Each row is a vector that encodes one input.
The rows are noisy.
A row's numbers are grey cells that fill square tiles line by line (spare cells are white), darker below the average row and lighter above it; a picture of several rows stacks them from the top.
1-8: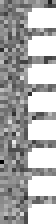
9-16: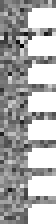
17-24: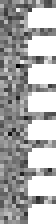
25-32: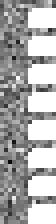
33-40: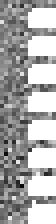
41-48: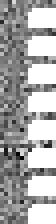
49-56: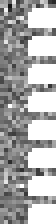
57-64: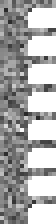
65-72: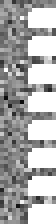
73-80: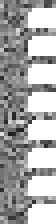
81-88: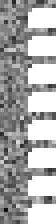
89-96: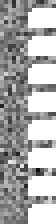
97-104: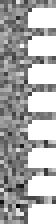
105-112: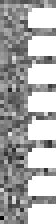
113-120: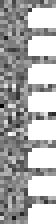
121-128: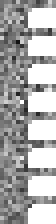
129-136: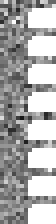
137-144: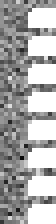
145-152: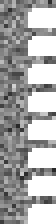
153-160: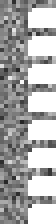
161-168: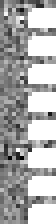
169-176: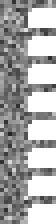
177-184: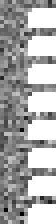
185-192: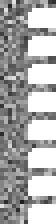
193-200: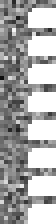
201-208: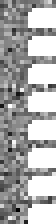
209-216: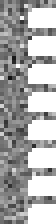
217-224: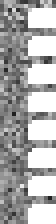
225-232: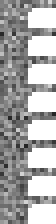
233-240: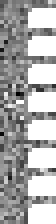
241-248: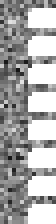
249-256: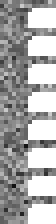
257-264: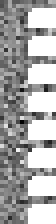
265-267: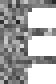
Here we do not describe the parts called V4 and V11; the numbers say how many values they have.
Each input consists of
a true/false value and a value of V11, together with either a node of a 9-node tree, or a value of V4.
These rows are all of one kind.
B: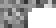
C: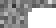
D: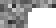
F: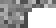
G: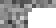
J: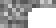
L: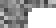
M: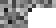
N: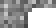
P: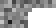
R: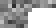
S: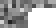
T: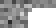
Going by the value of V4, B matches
F and N.
